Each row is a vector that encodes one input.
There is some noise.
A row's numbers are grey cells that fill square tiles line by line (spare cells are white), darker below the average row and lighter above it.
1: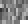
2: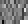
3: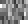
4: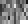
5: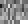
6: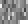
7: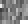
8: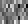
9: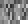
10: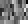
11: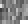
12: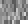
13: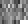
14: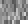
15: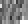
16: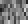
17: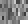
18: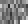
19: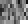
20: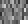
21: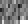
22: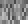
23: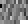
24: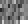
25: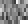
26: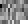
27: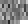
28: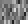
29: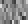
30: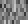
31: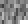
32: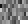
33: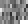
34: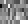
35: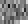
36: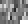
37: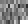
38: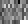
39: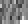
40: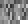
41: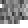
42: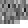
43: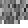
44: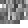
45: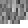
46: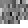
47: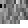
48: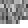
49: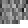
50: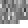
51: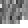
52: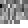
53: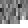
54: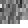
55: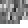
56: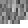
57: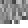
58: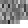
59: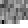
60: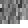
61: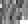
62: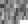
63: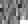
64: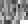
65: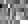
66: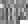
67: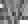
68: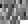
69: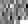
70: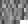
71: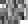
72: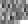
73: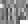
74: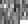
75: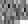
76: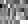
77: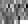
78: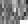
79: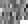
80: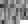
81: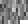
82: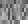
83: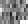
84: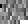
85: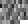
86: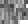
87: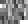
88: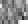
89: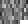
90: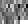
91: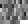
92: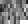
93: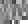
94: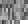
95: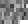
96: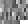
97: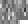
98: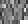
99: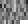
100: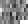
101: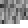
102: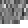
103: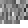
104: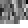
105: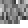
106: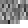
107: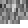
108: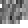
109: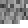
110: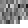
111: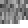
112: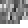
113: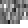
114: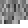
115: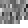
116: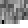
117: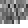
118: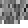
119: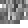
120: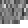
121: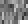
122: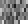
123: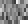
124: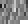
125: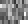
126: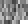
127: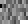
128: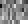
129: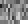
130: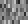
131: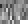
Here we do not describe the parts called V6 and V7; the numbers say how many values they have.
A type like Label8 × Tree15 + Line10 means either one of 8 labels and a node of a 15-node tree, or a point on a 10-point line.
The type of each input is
(Bool × V7 + Line5) × V6.
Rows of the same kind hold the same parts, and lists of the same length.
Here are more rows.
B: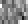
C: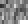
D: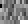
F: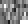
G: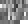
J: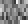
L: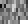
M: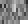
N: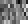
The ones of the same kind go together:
B, F, G, J
C, D, L, M, N

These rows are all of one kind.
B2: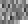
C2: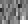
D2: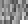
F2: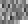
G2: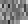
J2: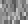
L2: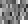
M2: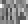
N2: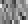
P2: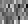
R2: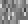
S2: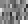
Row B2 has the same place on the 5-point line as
D2, F2 and S2.
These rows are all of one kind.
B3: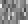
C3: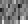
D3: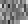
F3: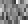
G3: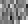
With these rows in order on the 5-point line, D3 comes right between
C3 and G3.
